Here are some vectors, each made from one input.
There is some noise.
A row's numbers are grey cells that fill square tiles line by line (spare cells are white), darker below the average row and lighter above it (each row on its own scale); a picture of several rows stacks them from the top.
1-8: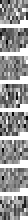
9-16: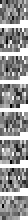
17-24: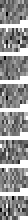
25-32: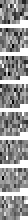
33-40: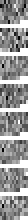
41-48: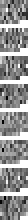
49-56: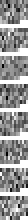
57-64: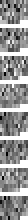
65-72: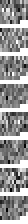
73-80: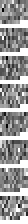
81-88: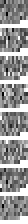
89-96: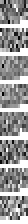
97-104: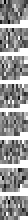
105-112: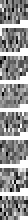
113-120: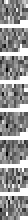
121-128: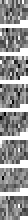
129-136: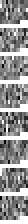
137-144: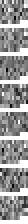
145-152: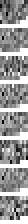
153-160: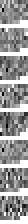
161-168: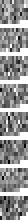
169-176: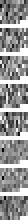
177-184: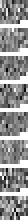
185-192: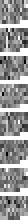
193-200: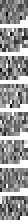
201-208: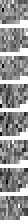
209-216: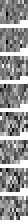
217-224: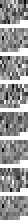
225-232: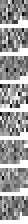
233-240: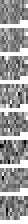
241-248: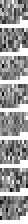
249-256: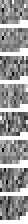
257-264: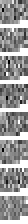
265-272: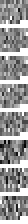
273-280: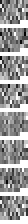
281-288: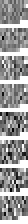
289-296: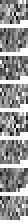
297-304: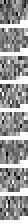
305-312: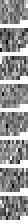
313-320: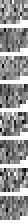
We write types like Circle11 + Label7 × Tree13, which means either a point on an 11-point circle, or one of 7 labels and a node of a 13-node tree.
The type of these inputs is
Circle20 + Line7 × Line7 + Tree10.
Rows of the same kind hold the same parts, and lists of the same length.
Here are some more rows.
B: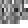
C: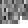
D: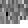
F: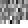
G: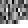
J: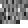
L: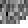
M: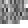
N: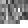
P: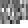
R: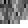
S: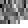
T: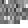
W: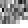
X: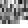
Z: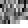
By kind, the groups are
B, D, L, M, R, S, T, W, X, Z
C, G, J, N
F, P

